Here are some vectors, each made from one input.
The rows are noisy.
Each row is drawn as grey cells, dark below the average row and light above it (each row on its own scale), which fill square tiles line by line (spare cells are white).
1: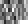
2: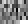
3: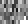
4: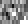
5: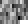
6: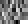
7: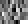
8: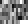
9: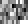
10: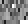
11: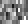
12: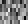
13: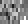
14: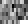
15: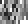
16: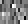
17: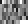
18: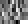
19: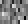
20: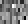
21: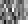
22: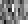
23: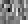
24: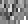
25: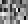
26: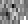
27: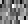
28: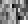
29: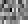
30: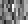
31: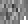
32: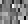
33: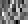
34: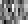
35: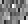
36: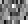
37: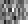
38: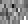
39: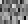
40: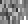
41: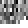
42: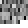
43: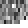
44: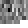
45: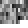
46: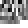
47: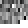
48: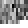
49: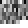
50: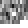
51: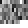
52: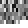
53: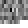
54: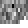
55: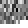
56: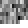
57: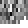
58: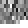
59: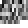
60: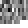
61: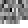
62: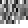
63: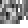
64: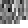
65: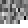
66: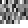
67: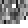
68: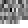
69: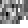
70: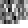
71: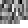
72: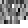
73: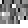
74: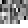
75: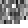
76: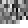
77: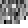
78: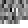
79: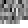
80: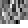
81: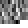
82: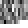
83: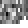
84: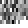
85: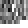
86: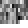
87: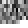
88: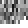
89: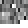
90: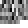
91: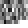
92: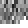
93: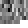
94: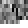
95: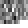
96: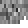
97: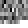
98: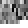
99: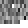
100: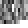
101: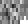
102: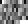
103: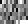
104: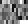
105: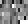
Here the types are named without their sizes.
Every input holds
either a point on a circle, or a list of points on a line.
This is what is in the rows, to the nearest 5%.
About 45% of them hold a point on a circle. The rest are lists of points on a line.
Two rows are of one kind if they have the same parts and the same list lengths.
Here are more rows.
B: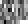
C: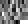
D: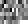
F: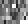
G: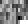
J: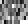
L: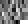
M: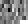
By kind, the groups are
B, D, M
C, L
F, J
G

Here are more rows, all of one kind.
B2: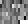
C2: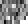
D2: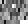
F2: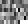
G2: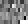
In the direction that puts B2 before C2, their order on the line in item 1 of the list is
F2, B2, G2, D2, C2.
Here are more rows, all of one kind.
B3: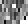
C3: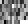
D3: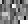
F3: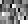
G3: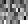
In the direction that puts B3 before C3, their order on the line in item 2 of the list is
F3, B3, D3, G3, C3.
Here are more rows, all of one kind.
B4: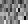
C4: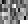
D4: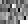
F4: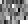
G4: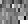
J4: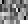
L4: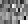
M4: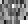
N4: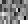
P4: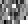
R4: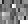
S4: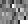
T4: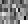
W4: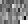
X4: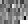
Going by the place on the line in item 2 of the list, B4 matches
G4, M4, W4 and X4.
